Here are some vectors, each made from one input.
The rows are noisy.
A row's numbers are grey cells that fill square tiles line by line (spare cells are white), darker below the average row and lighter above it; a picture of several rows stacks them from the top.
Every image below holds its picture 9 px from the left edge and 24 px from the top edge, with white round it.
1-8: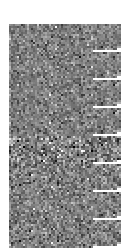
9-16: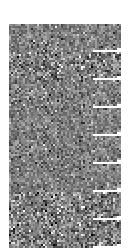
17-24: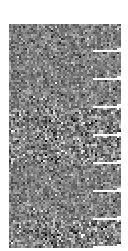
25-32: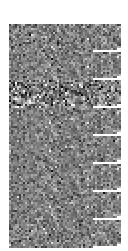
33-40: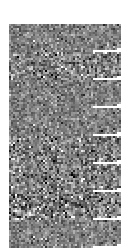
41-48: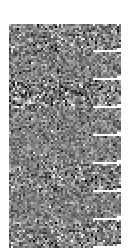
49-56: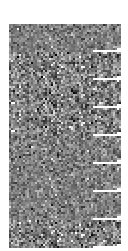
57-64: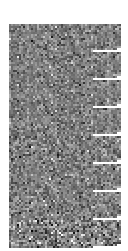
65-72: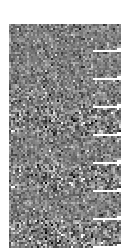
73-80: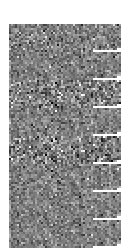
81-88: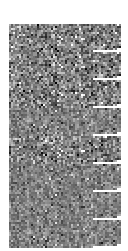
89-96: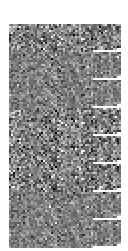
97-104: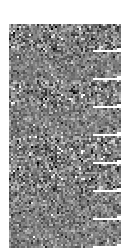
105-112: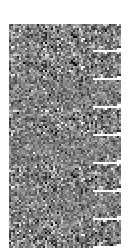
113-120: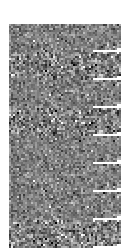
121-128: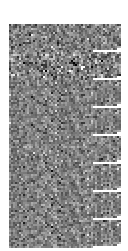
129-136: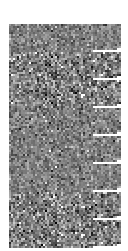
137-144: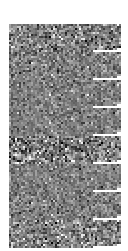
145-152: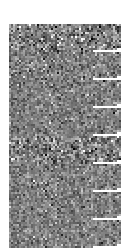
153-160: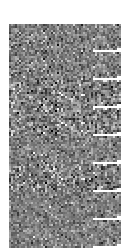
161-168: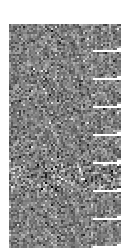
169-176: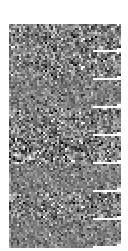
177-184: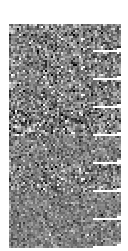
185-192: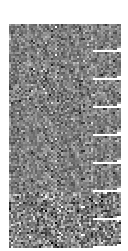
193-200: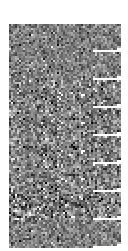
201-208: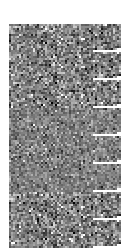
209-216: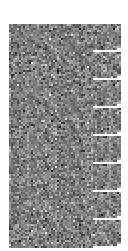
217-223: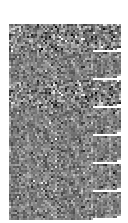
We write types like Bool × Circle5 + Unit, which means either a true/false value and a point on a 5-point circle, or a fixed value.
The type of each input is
Label6 × Tree9 + List3(Line4).
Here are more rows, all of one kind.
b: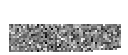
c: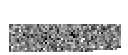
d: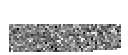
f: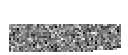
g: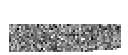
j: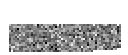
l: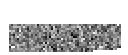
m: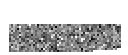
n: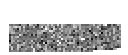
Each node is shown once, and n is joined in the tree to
g.
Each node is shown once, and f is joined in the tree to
j and l.
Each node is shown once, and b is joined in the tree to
g.
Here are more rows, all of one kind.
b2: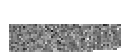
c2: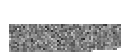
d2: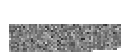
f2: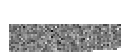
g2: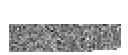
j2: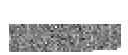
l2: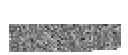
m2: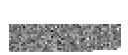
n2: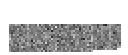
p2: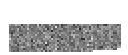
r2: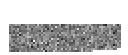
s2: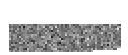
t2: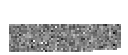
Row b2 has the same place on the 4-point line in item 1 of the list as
f2, g2, m2 and s2.
